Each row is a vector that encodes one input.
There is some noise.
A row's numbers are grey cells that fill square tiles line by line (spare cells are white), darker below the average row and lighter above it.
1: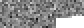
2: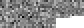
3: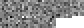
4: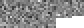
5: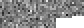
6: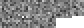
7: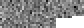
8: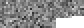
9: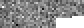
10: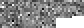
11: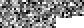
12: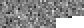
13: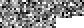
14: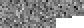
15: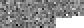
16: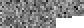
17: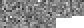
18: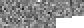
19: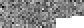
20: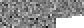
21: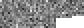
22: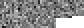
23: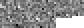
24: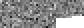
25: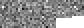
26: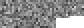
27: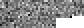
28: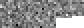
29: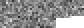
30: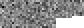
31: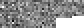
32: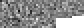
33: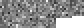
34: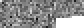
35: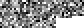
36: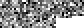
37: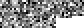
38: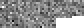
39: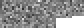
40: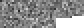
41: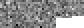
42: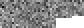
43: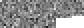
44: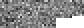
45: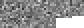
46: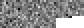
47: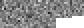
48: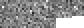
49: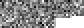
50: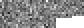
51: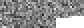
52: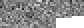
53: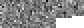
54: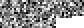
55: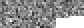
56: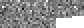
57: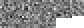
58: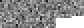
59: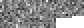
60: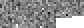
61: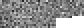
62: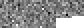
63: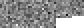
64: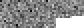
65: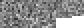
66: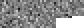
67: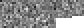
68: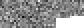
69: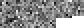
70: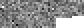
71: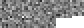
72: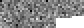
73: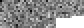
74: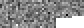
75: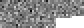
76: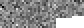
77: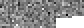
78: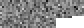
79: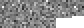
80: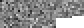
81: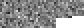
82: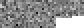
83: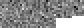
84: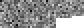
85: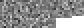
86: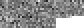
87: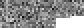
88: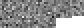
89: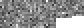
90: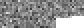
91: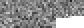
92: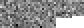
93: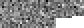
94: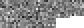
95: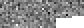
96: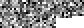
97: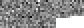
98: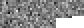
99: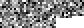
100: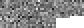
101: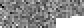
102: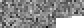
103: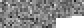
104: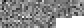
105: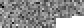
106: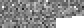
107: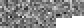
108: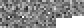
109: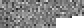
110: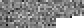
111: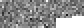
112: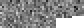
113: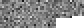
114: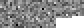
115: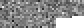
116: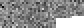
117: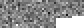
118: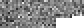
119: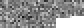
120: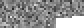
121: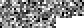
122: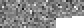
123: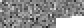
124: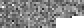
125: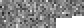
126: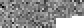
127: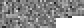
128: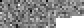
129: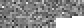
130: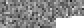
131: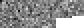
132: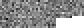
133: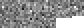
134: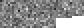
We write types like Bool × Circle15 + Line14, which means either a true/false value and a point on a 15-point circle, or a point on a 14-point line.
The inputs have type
Bool × Bool × Bool × Bool + Unit.
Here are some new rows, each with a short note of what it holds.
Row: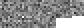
four true/false values
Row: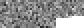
four true/false values
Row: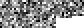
a fixed value
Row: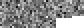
four true/false values
